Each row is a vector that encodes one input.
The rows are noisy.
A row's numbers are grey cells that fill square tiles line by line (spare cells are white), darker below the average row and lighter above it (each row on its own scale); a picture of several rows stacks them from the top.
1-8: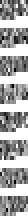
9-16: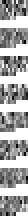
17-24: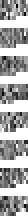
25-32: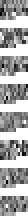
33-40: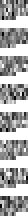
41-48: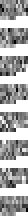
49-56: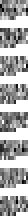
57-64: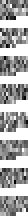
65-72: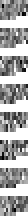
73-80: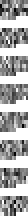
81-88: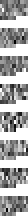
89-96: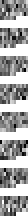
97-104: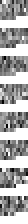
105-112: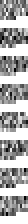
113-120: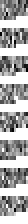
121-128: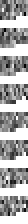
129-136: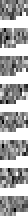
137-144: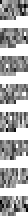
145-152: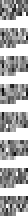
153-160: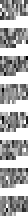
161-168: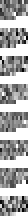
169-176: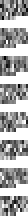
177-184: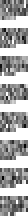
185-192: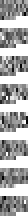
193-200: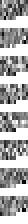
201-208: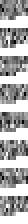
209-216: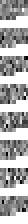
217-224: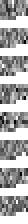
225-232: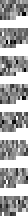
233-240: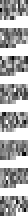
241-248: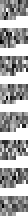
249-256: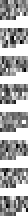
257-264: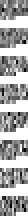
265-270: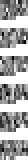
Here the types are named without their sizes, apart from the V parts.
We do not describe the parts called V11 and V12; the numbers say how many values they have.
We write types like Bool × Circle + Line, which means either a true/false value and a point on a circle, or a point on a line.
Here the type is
Bool × (Line + V11) × V12.
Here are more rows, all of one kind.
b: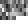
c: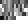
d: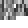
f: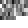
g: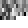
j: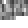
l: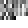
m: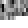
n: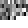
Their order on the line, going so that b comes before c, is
d, b, l, c, f, g, j, n, m.
